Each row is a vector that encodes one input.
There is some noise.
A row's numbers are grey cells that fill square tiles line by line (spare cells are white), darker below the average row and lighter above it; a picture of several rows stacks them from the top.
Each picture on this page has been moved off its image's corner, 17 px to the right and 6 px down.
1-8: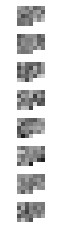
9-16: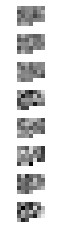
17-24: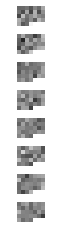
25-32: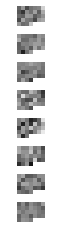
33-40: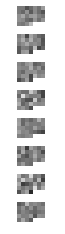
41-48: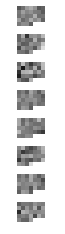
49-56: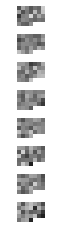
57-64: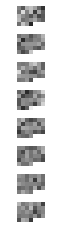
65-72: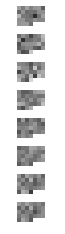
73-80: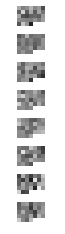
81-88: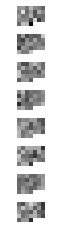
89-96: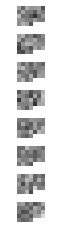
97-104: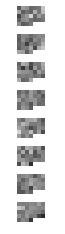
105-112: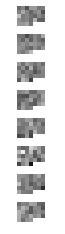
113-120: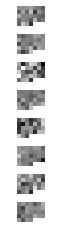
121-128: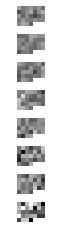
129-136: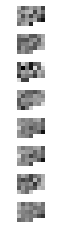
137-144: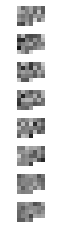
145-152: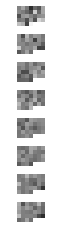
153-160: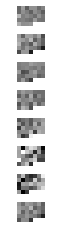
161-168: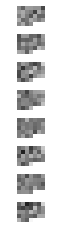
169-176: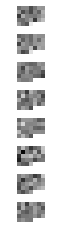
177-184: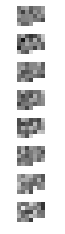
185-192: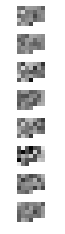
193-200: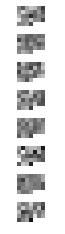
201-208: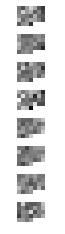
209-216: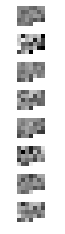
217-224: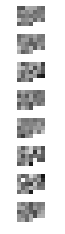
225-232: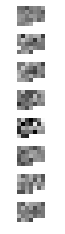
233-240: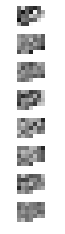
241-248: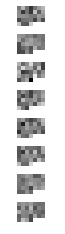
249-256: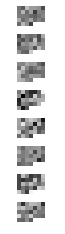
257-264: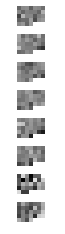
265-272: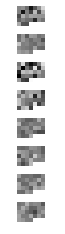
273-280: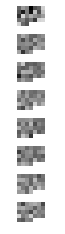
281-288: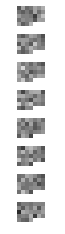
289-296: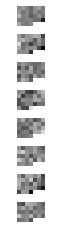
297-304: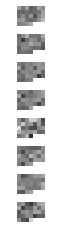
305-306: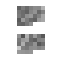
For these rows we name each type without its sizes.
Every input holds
a label, together with either a point on a line, or three true/false values.
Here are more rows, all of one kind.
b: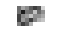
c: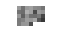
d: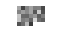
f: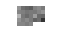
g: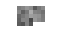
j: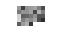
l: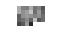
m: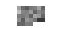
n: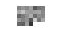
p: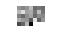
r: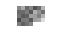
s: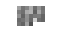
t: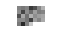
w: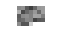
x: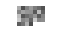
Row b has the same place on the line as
n, p, r and x.
